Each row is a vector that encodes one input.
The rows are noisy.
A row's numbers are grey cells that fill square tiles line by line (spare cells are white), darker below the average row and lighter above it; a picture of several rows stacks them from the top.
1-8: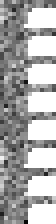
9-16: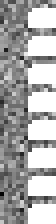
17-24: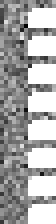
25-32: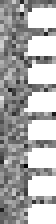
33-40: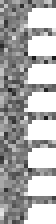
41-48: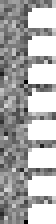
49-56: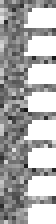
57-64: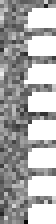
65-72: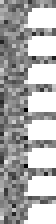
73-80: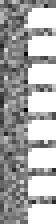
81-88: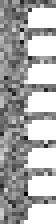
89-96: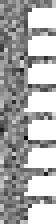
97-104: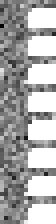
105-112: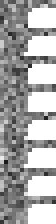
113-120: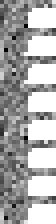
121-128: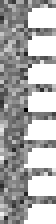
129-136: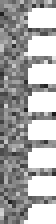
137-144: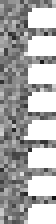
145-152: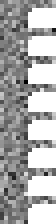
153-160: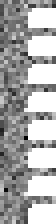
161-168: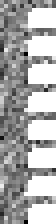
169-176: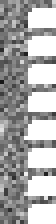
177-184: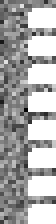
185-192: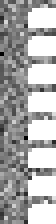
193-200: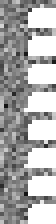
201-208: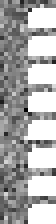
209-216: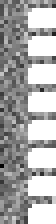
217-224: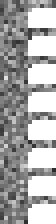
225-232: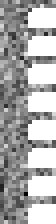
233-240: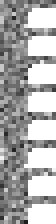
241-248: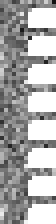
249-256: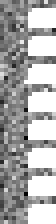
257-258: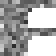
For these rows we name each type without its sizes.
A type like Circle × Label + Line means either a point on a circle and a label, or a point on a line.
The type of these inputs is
Bool × (Circle + Label).
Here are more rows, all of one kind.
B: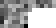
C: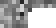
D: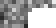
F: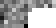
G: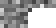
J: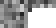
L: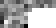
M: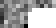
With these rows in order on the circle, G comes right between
D and J.
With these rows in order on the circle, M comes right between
B and F.
